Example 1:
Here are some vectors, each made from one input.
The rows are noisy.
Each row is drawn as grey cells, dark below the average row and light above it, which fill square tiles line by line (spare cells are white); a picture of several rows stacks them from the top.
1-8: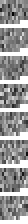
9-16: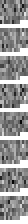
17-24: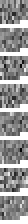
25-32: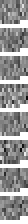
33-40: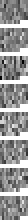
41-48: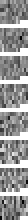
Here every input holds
a point on a 4-point line and a point on a 5-point line.
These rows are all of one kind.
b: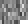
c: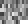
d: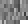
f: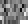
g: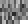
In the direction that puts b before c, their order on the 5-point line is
f, g, d, b, c.
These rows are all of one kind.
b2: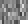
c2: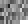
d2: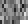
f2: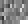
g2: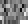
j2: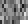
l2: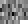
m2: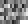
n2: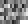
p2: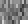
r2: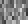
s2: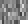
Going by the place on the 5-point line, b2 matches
c2, f2 and s2.
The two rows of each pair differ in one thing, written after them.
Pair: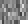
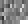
the place on the 4-point line
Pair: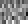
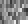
the place on the 4-point line
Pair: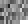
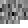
the place on the 5-point line
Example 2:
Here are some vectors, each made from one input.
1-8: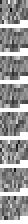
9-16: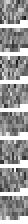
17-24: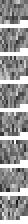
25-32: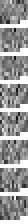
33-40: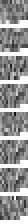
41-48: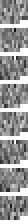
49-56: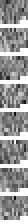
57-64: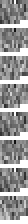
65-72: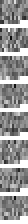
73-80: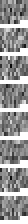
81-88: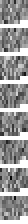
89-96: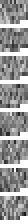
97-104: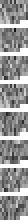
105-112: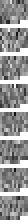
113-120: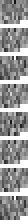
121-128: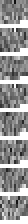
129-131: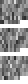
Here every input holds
four true/false values.
